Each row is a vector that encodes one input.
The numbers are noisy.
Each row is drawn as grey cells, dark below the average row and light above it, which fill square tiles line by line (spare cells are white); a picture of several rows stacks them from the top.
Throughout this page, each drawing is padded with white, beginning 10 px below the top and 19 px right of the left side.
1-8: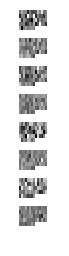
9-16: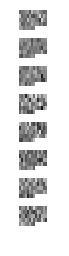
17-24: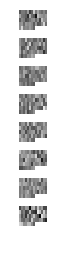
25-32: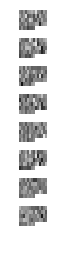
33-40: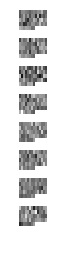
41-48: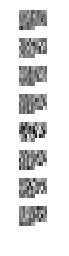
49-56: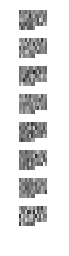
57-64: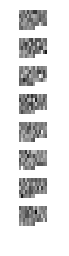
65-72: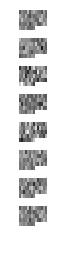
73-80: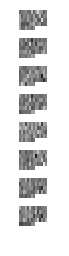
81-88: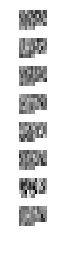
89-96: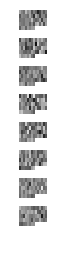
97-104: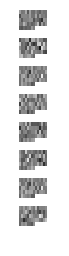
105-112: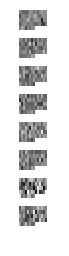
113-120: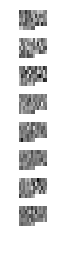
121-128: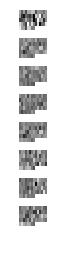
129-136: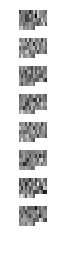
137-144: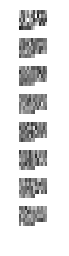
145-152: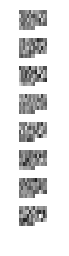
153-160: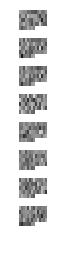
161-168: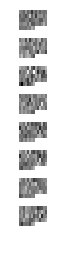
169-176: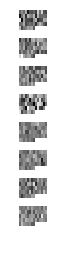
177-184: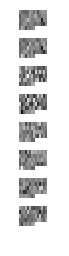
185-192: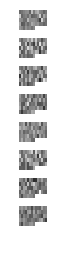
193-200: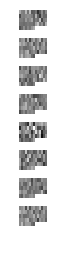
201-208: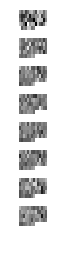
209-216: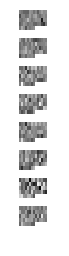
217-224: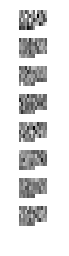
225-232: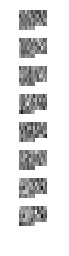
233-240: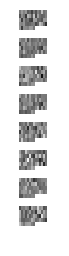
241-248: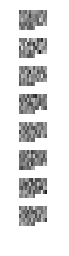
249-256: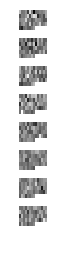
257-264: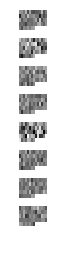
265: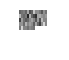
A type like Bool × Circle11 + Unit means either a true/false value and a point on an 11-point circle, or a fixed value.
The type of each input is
Bool × Label9 + Unit.
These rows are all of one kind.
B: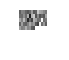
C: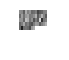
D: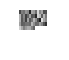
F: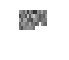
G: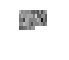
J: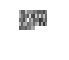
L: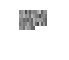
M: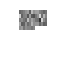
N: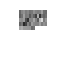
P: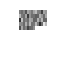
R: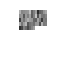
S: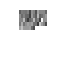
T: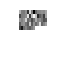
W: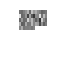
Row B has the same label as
F, S and T.
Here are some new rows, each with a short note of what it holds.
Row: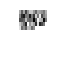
a fixed value
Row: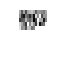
a fixed value
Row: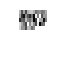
a fixed value
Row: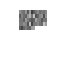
one of 9 labels and a true/false value
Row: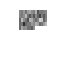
one of 9 labels and a true/false value
